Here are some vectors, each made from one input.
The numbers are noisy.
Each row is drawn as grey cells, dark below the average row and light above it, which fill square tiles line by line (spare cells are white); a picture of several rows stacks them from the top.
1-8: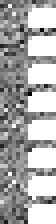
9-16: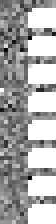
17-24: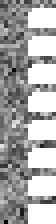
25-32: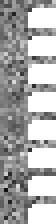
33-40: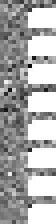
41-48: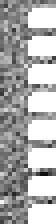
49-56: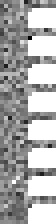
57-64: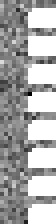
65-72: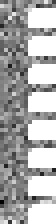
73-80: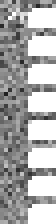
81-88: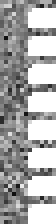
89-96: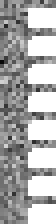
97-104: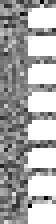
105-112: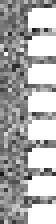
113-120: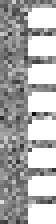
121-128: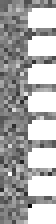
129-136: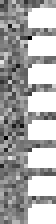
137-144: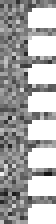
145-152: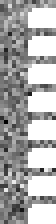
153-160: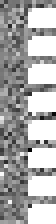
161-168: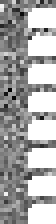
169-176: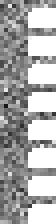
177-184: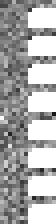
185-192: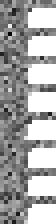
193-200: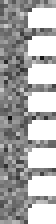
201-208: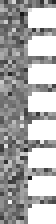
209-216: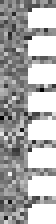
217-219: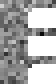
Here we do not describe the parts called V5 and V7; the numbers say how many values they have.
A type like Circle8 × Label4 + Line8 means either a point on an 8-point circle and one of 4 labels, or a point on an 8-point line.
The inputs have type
Bool × Bool × Bool × Bool × (Label6 × V5 + V7).
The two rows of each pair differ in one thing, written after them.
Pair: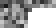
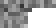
the value of V7
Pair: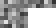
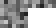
the value of V7
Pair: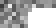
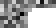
the value of V7
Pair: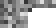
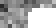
the value of V7
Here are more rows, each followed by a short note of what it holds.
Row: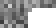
one of 6 labels, four true/false values and a value of V5
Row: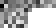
four true/false values and a value of V7
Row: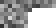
four true/false values and a value of V7
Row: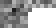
four true/false values and a value of V7
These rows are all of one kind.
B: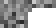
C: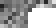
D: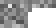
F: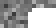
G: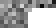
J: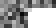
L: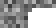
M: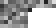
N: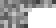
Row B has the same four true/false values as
C, F and M.
